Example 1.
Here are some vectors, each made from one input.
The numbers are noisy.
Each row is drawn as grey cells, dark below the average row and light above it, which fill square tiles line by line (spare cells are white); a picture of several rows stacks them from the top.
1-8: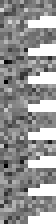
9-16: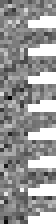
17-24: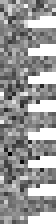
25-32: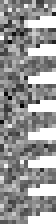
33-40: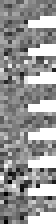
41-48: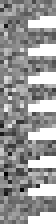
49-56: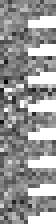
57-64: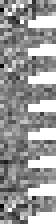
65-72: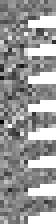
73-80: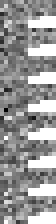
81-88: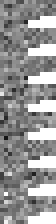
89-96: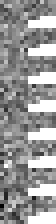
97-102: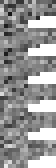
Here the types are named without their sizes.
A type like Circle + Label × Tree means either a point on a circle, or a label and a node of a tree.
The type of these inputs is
List(Line).
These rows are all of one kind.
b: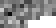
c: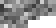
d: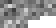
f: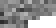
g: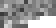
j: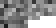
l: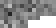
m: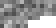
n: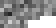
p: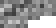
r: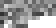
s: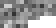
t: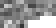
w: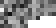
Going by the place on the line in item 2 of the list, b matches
c, l, n and t.
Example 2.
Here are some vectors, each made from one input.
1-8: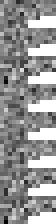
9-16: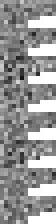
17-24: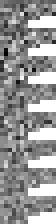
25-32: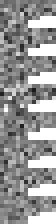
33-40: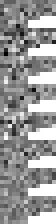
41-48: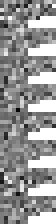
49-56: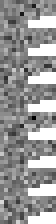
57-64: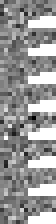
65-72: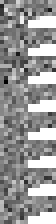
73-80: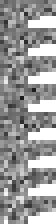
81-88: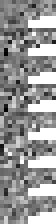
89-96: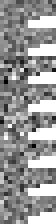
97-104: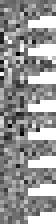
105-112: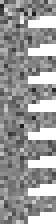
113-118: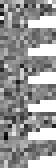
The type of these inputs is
Line7 × Line7 + Line10 × Line10 + Unit.
